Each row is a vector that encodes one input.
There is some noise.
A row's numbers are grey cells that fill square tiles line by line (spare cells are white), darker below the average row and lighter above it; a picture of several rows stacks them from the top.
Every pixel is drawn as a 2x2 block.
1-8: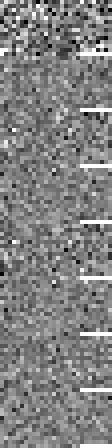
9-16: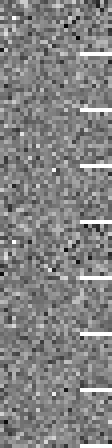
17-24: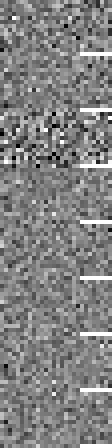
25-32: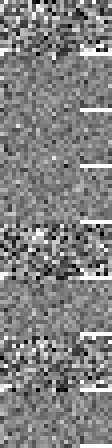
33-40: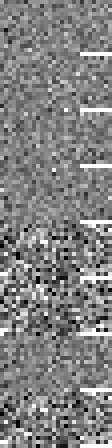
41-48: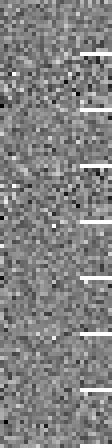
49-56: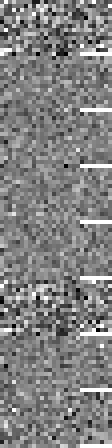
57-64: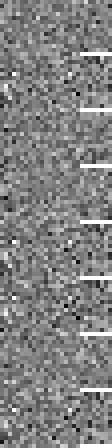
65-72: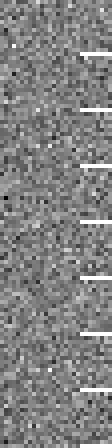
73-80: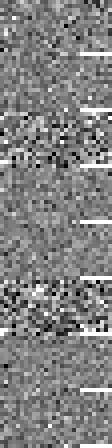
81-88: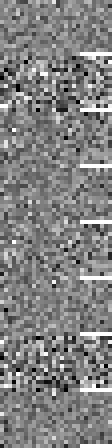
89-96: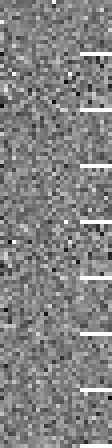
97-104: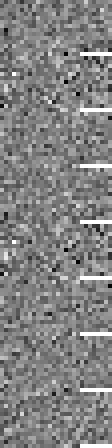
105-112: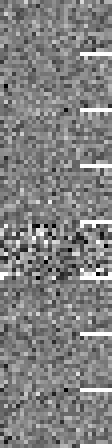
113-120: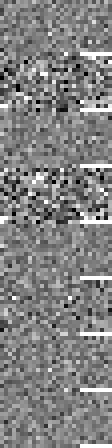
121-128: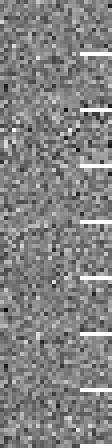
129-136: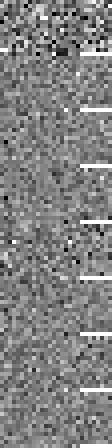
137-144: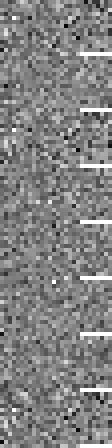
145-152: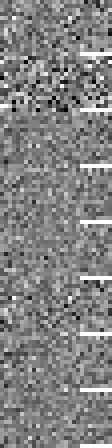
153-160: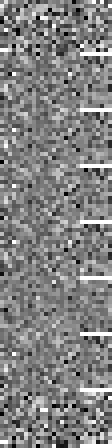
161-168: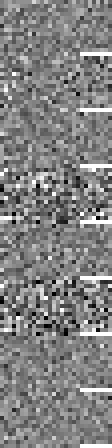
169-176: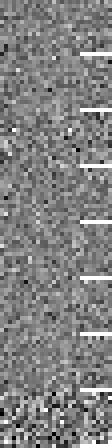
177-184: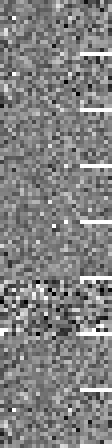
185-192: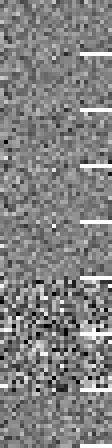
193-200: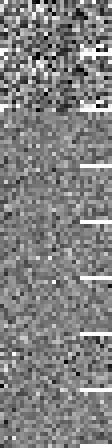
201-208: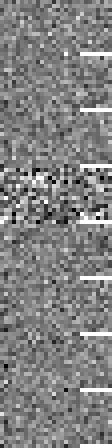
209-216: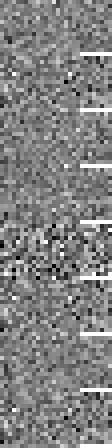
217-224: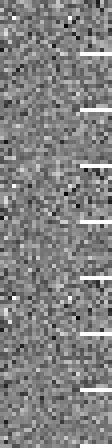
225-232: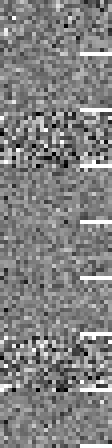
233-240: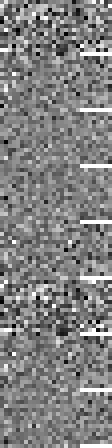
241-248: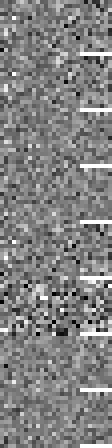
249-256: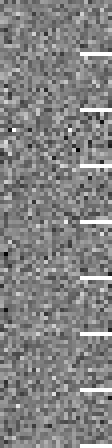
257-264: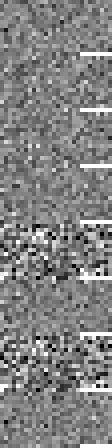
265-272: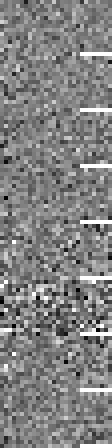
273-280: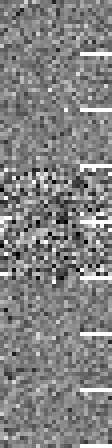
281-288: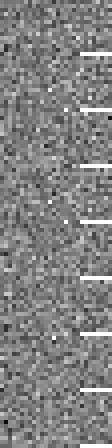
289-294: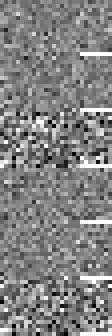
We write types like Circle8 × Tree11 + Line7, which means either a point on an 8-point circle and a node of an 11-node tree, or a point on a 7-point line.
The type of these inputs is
(Circle10 + Unit) × List2(Line6) + Line12.
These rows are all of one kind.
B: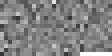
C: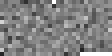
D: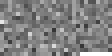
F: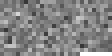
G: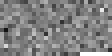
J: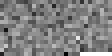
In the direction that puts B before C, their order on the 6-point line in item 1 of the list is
D, B, C, J, G, F.
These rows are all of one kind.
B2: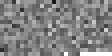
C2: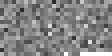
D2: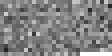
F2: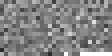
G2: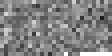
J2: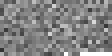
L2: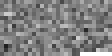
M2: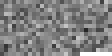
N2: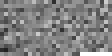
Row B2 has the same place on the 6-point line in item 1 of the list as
C2, F2 and J2.
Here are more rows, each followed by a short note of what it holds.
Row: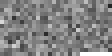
a point on a 10-point circle, together with a list of two items
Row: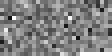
a point on a 10-point circle, together with the empty list
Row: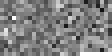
the empty list
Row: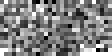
a point on a 12-point line
